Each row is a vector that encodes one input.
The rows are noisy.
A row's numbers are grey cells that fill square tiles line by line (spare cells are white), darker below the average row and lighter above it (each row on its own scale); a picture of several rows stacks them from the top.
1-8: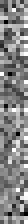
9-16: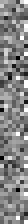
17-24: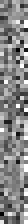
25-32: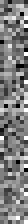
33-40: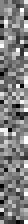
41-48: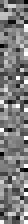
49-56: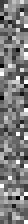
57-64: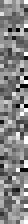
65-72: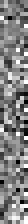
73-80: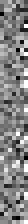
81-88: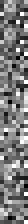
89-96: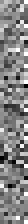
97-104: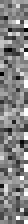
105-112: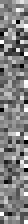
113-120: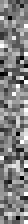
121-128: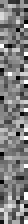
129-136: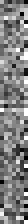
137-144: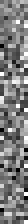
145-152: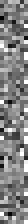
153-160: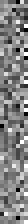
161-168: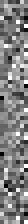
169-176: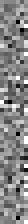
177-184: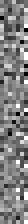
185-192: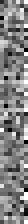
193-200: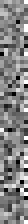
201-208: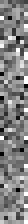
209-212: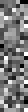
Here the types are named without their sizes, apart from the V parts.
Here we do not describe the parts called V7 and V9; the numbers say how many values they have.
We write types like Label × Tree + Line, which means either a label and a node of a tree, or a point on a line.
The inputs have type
Bool × Label × V7 × V9.
